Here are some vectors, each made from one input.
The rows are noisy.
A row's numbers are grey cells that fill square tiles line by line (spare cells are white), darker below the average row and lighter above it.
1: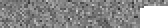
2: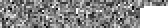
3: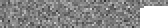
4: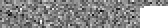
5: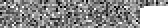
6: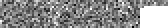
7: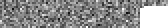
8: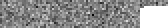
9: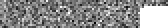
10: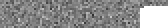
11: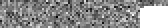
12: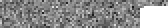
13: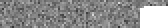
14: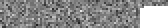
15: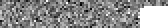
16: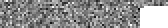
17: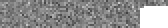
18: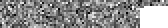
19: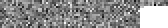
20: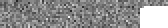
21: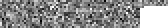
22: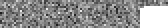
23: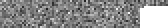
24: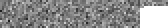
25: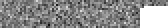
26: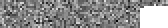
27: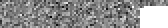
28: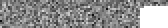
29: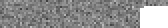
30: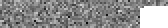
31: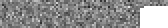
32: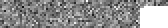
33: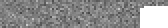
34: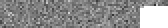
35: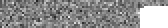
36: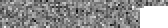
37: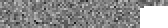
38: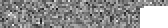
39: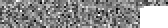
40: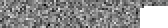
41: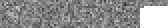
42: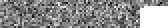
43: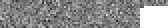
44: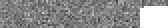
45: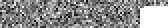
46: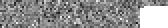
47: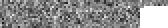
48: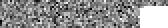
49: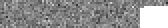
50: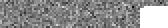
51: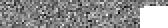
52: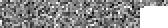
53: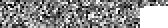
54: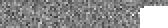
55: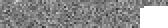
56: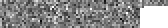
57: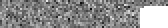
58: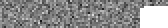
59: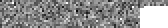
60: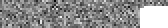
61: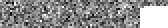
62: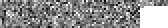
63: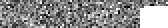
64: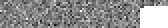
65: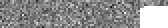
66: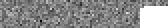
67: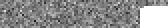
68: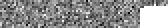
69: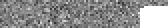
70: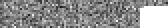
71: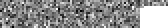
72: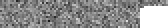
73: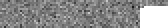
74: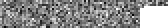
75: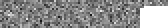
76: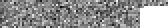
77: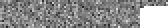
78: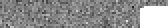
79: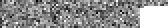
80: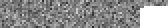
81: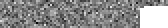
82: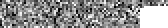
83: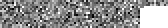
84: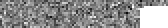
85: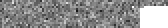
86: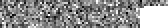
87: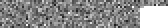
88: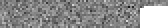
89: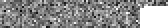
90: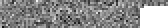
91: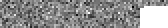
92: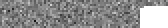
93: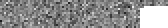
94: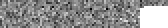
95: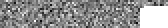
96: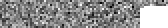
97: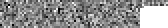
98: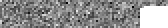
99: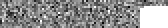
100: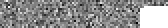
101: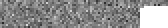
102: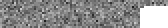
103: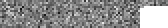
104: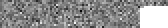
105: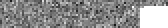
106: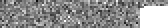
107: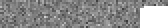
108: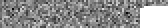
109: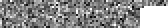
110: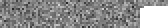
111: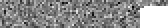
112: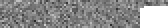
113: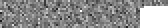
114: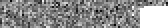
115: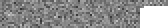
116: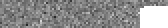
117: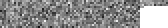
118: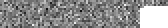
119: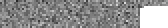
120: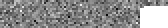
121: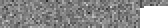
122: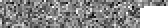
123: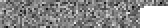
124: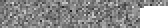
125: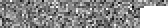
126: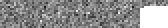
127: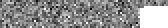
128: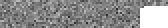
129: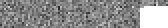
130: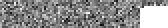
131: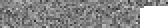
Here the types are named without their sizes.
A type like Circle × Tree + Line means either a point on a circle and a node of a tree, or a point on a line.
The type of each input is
List(Line).
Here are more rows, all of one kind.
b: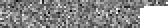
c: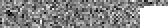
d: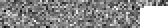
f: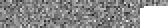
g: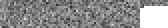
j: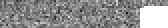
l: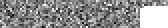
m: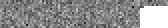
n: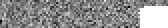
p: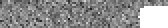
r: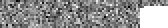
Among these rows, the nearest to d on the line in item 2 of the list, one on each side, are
l and r.
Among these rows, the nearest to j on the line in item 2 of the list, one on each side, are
c and g.
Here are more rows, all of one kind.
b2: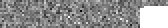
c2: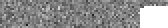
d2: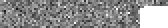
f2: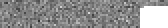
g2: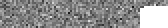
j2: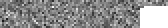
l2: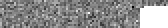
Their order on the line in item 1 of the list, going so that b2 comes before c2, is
f2, j2, b2, d2, c2, l2, g2.
